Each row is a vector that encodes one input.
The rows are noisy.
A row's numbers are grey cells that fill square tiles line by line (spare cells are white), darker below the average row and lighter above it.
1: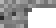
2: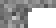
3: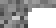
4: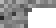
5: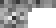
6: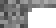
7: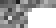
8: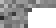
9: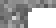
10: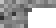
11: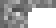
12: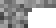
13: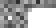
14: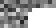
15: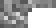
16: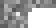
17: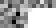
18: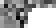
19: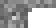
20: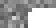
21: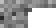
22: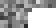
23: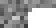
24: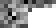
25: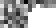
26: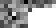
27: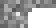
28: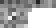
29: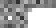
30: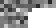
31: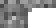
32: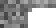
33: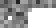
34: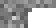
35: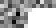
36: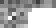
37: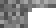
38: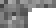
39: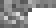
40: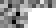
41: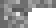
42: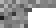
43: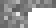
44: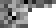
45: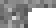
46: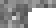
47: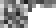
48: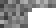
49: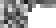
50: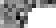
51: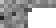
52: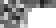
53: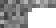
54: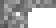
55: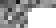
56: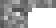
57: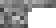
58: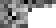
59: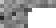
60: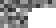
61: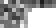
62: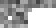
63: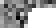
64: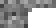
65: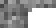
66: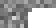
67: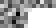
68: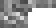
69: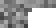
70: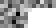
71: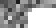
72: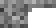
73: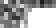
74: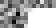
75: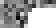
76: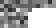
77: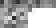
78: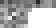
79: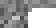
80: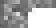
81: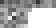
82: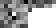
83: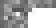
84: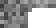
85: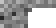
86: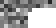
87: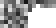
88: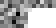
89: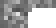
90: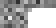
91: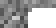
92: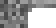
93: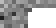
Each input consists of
either one of 6 labels, or a node of a 9-node tree and a true/false value.
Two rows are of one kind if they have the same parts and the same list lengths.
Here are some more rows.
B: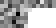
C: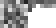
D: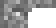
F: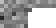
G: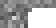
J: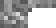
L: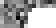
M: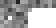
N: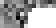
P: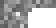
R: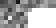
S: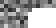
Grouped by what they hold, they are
B, C, L, N, S
D, F, G, J, M, P, R

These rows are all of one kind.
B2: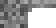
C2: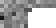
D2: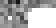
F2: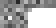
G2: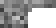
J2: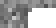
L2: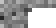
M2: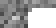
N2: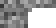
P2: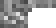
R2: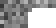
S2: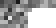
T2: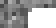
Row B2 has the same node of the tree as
R2 and S2.
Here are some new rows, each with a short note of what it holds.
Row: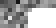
a node of a 9-node tree and a true/false value
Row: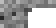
a node of a 9-node tree and a true/false value
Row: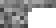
a node of a 9-node tree and a true/false value
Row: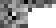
one of 6 labels
